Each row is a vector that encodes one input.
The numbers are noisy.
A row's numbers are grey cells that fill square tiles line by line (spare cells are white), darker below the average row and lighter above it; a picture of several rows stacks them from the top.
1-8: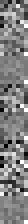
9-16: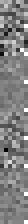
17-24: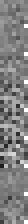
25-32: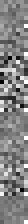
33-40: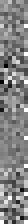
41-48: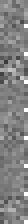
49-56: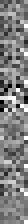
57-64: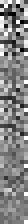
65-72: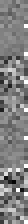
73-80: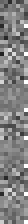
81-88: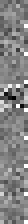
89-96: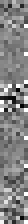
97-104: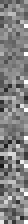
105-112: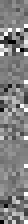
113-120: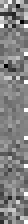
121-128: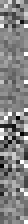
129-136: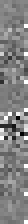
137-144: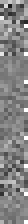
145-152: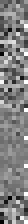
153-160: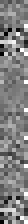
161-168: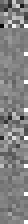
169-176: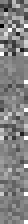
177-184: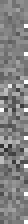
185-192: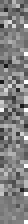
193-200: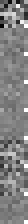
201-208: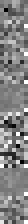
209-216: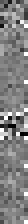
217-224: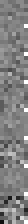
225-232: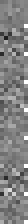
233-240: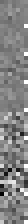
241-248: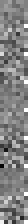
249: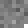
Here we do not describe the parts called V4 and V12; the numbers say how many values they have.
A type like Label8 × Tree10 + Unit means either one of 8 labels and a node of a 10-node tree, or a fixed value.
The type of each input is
Bool × (Line9 + V12) + V4.
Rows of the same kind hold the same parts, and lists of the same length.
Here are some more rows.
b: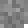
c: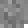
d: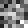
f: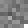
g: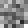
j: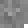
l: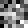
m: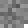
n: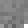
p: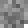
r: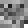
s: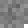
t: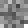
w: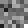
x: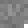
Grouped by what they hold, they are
b, c, d, g, j, l, n, p, x
f, m, s, t
r, w

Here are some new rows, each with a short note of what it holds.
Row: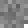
a point on a 9-point line and a true/false value
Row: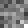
a point on a 9-point line and a true/false value
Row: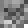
a value of V4
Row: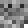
a value of V4
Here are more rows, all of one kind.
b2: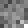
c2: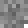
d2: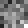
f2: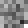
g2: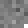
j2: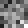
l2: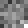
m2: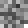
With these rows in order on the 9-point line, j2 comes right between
b2 and d2.
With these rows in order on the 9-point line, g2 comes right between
c2 and m2.
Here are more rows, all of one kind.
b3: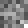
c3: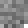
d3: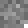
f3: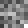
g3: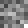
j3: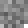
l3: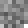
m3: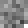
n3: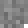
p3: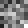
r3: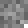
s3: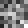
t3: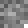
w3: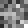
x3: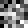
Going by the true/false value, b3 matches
f3, g3, r3 and s3.
